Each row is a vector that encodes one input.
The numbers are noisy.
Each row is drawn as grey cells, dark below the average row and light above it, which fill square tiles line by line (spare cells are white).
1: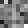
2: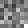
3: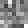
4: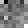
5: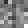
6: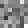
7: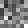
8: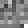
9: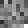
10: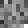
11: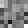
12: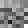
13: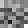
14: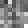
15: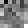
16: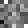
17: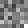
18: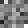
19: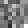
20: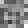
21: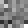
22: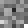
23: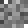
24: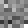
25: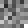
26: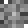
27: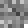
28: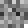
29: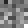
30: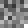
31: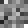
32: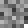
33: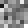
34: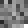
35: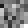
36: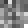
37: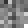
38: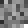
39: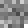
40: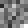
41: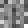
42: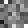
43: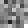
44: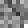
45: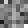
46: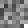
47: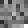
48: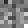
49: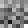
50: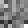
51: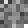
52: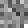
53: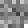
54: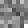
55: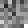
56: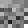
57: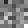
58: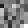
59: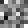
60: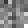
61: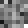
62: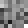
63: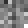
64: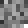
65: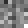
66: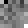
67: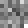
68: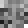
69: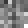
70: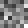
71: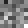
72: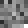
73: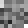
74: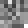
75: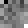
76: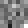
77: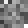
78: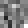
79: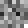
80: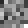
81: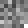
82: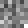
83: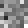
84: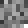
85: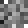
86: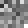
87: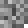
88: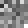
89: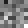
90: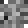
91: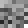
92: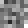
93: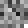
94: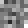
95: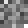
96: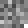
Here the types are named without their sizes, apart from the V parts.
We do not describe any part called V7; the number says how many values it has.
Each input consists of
a point on a circle, together with either a fixed value, or a true/false value and a value of V7.
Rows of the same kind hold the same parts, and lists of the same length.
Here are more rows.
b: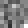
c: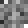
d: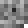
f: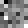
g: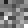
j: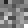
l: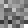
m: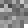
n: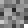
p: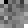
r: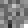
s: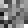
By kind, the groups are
b, c, d, m, n, r
f, g, j, l, p, s

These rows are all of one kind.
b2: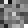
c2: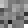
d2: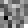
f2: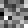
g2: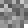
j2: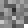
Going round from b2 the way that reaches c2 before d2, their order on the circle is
b2, c2, f2, j2, g2, d2.
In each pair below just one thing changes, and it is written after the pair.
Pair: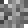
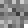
the place on the circle
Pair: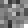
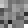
the place on the circle
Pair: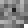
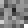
the value of V7
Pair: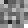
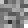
the value of V7
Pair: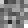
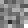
the value of V7
